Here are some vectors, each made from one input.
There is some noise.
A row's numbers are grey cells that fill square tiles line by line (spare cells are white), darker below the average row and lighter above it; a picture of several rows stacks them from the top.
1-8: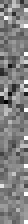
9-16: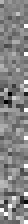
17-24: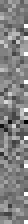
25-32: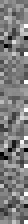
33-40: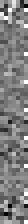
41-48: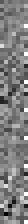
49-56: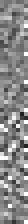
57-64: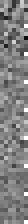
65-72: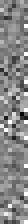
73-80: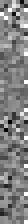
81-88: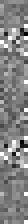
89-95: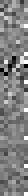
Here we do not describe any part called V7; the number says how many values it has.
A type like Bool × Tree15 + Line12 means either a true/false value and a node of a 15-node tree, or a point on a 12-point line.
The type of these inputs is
(Line4 + Line5) × V7.
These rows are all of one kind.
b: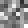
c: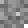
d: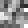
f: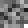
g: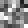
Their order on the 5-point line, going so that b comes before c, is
b, c, g, f, d.
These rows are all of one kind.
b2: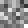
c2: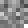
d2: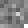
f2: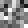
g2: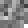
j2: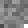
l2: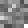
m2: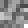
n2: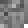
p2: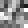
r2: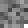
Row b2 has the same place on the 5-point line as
d2, f2 and n2.
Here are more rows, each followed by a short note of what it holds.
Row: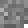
a point on a 5-point line and a value of V7
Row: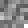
a point on a 5-point line and a value of V7
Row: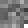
a point on a 5-point line and a value of V7
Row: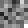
a point on a 4-point line and a value of V7
